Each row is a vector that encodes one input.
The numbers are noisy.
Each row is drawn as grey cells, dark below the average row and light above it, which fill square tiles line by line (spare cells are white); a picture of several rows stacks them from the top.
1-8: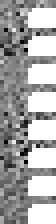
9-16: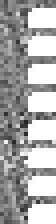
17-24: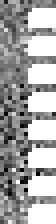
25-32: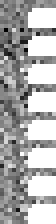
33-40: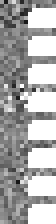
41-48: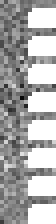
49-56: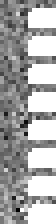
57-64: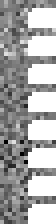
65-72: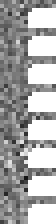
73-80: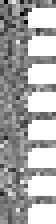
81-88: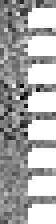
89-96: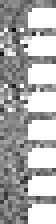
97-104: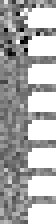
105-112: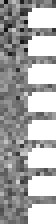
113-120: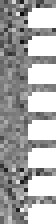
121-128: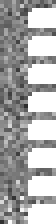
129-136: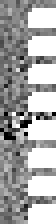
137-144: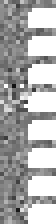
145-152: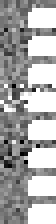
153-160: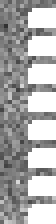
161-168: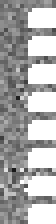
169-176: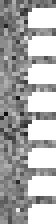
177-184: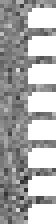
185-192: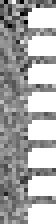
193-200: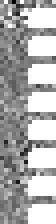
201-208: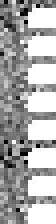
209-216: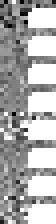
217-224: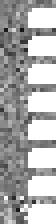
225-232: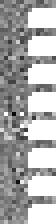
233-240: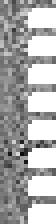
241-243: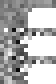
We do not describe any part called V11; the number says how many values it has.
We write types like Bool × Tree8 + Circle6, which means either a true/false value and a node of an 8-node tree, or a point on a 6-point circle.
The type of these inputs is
(Line6 + V11) × Line14.
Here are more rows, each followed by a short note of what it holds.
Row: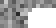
a point on a 14-point line and a value of V11
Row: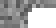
a point on a 6-point line and a point on a 14-point line
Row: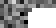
a point on a 14-point line and a value of V11
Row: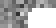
a point on a 14-point line and a value of V11
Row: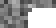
a point on a 14-point line and a value of V11
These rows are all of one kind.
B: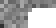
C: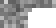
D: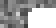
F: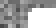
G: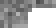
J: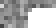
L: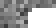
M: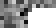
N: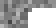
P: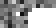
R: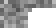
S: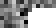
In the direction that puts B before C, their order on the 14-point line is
G, B, D, S, C, R, L, F, P, M, J, N.
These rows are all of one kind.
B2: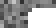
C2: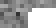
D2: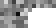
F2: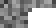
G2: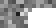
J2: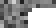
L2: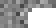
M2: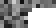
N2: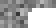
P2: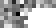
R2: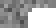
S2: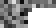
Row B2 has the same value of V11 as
J2, L2 and N2.
